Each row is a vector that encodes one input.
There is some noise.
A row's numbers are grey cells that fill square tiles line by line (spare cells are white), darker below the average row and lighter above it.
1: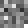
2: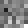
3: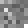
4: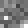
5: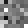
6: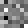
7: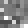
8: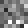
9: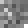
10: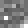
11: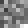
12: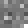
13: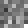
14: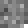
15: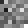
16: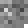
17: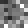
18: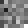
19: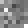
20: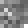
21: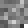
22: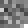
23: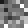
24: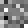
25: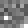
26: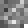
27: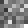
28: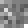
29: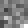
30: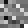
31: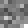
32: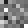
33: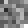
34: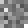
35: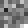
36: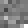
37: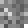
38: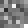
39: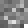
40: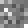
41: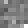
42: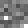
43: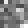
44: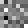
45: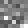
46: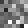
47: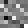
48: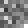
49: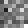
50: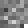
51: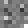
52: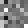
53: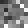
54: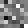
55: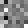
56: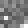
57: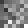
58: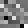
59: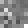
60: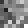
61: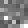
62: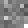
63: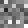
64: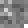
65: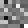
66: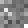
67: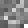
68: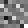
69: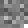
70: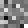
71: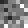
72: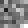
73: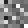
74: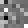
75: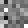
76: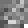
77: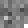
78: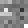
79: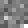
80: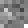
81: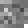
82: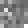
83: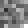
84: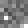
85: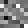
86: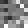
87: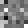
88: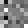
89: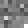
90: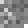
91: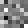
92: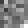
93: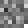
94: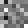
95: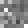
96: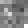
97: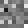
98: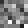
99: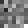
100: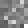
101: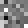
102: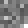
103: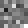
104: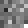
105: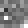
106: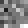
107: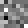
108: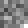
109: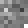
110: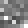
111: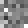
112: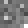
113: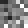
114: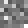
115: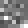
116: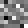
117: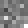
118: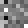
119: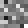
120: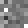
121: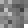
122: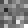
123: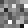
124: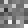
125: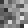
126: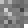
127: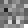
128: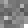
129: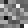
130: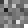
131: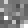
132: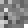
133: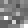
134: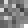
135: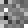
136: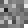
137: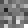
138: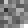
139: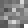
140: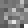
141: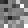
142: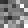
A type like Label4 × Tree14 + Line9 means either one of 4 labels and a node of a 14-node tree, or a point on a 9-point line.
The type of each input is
Line7 + List2(Line5).
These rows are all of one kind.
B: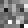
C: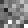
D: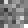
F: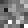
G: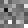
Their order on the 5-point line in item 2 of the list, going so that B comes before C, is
B, G, F, C, D.
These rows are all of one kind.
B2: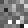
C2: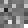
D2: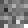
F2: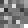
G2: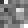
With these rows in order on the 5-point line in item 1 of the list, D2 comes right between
C2 and F2.
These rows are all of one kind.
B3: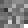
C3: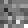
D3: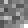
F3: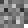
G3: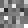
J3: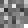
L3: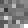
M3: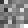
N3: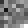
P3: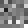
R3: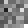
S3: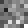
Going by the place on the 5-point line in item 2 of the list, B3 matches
C3, D3, L3 and S3.
